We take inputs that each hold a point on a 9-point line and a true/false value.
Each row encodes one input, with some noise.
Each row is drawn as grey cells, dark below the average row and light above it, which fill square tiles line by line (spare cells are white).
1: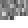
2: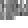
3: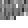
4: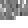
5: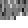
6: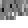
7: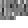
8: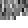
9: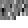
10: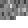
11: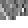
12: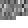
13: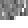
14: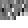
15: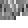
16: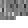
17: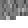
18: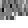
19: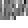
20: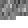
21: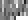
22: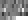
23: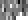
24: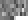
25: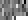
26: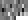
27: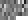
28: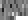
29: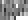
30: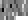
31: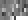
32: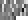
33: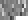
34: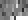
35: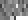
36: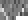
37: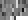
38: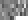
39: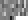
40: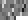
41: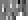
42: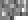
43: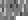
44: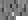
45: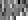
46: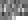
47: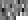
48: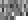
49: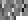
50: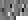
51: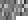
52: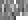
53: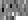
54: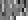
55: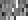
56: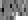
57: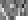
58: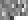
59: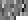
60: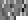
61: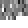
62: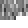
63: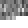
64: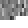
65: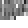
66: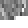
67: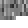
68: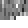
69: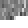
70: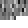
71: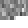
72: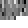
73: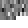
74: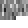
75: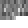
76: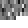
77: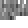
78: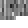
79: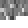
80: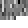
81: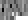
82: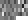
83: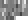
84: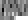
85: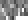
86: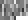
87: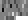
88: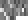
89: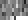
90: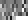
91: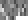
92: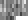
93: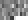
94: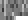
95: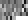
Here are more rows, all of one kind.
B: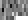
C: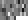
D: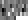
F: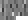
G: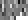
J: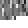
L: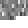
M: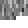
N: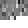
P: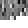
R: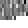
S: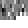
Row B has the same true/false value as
F and L.
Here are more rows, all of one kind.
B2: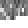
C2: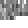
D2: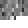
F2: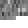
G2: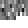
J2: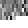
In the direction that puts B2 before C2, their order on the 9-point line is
J2, D2, F2, B2, C2, G2.
